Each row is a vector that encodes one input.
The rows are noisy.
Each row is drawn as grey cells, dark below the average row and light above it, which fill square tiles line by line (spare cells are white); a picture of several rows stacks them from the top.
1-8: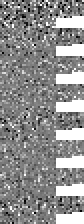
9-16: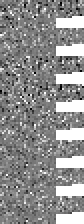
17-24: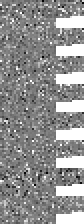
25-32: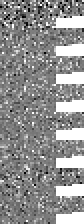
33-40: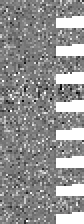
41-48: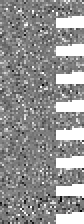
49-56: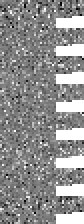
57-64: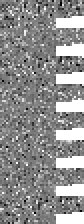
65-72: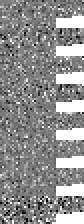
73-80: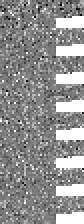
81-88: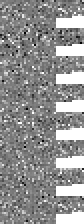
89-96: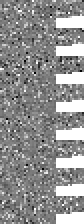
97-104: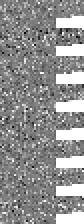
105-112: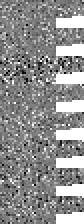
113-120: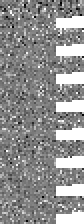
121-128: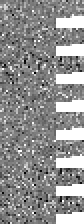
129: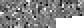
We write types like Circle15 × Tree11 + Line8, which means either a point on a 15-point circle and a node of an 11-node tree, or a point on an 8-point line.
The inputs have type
List3(Line6).
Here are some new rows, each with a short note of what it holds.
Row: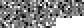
the empty list
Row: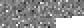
a list of two items
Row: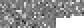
a list of three items
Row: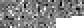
a list of one item
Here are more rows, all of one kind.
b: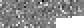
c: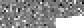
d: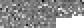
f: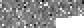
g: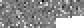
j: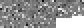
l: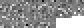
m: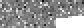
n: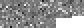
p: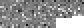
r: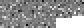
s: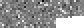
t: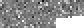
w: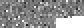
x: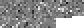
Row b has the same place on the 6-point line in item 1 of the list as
g, s, t and w.
